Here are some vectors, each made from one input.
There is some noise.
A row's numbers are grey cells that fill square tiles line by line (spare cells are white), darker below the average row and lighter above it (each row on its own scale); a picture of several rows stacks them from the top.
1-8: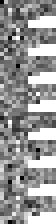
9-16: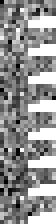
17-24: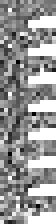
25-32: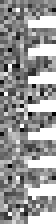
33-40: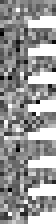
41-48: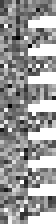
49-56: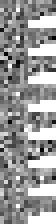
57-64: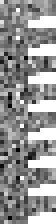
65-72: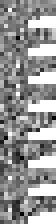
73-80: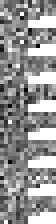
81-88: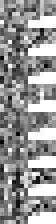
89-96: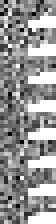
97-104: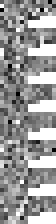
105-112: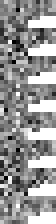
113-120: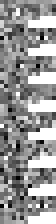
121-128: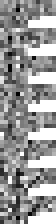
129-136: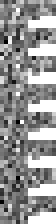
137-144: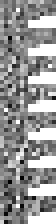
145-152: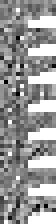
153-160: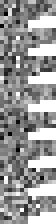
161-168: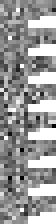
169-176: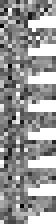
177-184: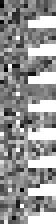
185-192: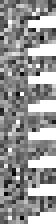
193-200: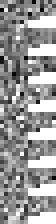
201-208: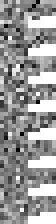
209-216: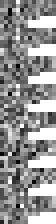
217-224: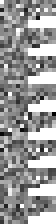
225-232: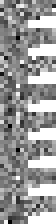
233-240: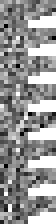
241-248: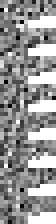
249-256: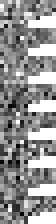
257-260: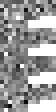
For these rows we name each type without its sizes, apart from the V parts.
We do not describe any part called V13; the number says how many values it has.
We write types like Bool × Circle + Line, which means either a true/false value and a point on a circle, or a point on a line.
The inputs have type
(Bool × Bool × Bool + Unit) × Label × V13 + Line × Line.
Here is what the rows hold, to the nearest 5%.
About 75% of them hold a label and a value of V13, together with either a fixed value, or three true/false values. The rest hold a point on each of two lines.
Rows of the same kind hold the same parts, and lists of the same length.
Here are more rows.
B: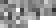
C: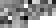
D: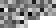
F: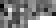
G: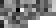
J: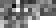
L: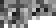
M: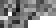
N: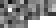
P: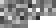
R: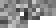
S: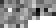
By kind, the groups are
B, S
C, D, P, R
F, G, J, L, M, N

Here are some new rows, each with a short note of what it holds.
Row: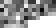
a point on each of two lines
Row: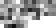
a label, three true/false values and a value of V13
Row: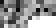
a label, three true/false values and a value of V13
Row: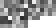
a point on each of two lines
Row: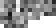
a label, three true/false values and a value of V13
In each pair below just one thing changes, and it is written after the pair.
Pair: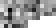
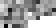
the label
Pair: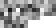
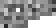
one of the three true/false values
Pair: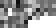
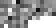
the label
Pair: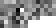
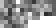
the value of V13
